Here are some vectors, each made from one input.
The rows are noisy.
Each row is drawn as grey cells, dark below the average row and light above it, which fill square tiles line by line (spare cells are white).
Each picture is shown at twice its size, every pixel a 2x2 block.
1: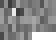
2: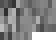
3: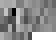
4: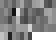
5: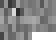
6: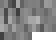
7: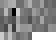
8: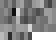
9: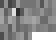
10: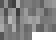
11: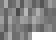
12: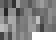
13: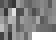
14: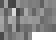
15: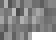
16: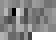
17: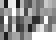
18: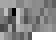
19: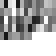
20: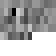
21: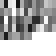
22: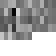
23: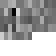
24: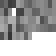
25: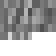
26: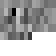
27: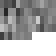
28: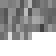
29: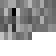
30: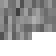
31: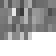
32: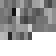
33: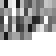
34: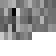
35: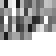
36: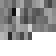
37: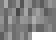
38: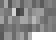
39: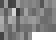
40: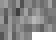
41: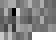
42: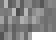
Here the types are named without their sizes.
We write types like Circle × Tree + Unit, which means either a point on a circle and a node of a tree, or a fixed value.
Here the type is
List(Line).
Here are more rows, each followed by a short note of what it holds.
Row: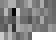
a list of one item
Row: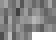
a list of two items
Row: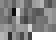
a list of one item
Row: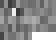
a list of two items
